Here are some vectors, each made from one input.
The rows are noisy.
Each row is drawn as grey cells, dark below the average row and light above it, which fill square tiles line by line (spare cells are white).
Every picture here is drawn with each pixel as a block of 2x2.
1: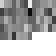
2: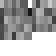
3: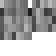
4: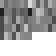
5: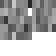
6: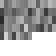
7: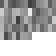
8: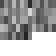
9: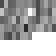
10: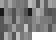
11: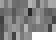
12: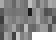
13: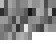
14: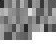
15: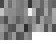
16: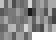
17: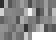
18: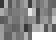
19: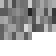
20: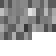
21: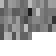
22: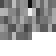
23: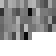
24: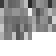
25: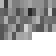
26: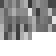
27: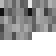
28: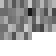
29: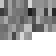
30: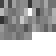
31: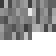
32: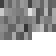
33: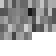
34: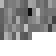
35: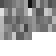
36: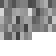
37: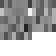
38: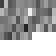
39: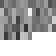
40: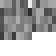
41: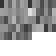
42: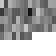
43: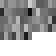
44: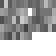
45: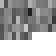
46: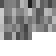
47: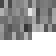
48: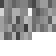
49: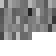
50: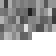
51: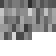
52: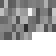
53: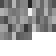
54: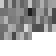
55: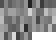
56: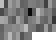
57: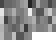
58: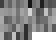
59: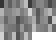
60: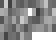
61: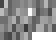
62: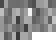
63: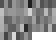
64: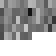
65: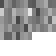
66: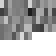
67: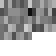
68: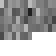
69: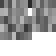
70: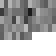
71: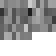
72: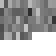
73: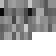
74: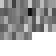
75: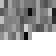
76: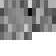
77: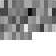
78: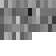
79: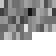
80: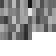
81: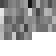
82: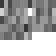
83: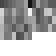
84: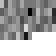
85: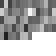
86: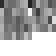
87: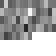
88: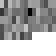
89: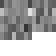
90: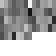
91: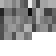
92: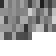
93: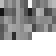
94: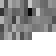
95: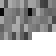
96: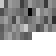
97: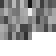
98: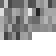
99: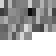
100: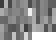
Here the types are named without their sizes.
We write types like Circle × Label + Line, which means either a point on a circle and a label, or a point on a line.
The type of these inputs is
Bool × Line × Line.
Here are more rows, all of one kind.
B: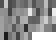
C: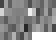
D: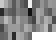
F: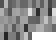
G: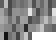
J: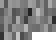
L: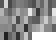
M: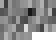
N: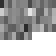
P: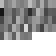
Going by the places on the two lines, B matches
D, F, G and L.
